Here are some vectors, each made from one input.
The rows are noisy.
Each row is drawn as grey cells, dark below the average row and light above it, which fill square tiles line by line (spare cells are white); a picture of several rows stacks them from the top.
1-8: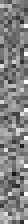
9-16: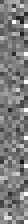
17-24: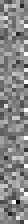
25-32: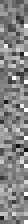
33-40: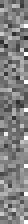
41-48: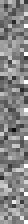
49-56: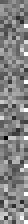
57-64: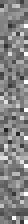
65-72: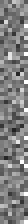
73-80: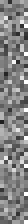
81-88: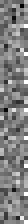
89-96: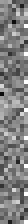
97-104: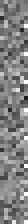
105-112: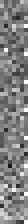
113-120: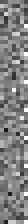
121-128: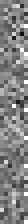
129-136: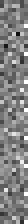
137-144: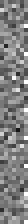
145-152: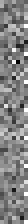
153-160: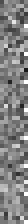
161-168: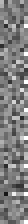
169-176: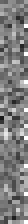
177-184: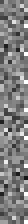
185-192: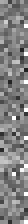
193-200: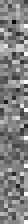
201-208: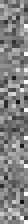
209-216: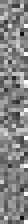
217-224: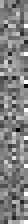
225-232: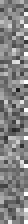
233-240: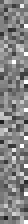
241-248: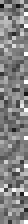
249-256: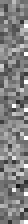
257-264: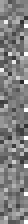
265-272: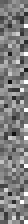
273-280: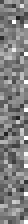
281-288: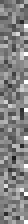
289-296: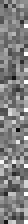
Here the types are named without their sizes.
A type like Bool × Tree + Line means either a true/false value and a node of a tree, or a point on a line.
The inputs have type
(Circle + Unit) × Line × (Tree + Unit).
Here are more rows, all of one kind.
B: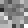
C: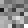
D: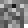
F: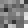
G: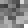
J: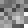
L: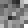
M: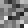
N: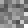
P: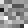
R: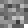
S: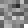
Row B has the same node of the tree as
F, G and N.
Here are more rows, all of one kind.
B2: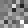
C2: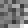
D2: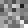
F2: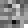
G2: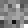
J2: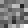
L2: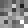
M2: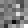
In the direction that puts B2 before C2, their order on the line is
B2, L2, C2, F2, M2, G2, J2, D2.
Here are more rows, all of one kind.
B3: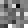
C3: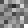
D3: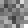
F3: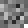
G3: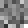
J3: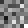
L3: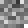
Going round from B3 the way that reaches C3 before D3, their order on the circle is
B3, F3, C3, J3, L3, D3, G3.
